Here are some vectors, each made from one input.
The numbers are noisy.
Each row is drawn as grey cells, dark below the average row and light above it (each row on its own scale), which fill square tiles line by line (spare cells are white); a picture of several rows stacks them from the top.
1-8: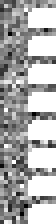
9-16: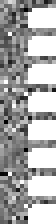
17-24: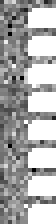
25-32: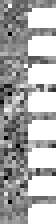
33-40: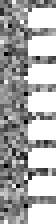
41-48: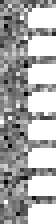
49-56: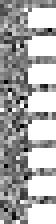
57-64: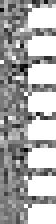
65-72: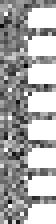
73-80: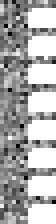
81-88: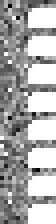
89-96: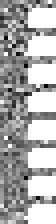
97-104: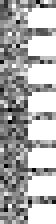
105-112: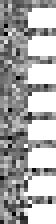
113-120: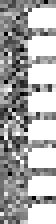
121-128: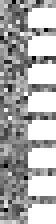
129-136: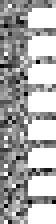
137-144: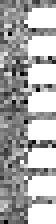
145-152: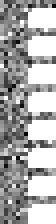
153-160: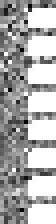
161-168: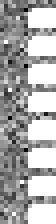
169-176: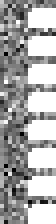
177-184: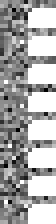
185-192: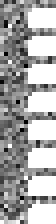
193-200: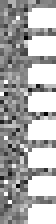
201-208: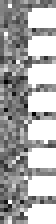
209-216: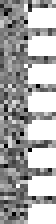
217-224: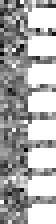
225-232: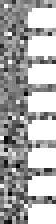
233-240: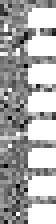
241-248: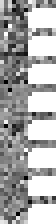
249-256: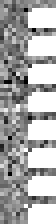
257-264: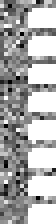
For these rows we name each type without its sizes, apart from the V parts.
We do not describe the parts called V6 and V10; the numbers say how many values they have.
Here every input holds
a label, a point on a line, four true/false values, a value of V6 and a value of V10.
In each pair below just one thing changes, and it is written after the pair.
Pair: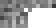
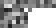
the label
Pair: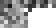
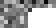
one of the four true/false values
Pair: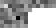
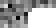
the value of V6
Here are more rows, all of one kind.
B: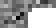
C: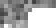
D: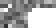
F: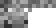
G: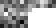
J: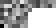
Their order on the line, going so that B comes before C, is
G, D, J, F, B, C.
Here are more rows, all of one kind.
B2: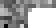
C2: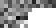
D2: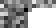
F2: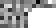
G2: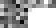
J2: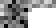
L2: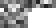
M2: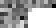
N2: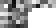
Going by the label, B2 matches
D2, G2 and J2.
